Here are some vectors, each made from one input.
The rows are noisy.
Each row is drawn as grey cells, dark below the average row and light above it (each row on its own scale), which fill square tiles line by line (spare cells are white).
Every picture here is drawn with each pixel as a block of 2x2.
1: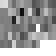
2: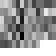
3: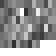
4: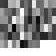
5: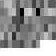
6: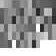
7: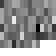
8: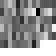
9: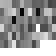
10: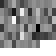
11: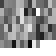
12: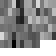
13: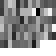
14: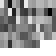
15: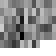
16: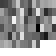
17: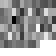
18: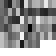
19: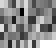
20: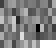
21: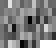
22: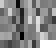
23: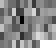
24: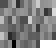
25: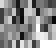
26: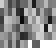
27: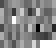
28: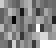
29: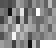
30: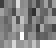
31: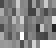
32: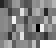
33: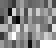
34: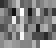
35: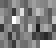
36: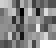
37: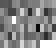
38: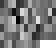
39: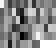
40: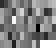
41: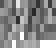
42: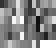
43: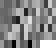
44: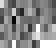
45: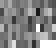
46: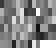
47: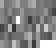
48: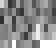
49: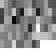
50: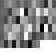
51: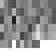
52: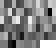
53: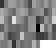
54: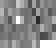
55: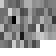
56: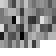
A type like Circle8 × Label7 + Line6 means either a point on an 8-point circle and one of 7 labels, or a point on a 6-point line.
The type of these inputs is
(Bool × Bool × Bool × Bool + Unit) × Label5.
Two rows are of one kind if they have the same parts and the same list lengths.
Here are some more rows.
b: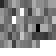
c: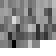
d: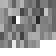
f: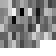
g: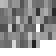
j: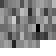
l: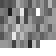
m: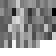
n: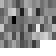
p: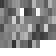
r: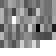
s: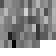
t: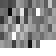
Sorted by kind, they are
b, c, d, f, g, j, m, n, r, s
l, p, t

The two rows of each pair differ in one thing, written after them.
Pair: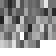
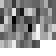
one of the four true/false values
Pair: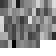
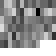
the label
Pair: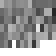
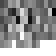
one of the four true/false values
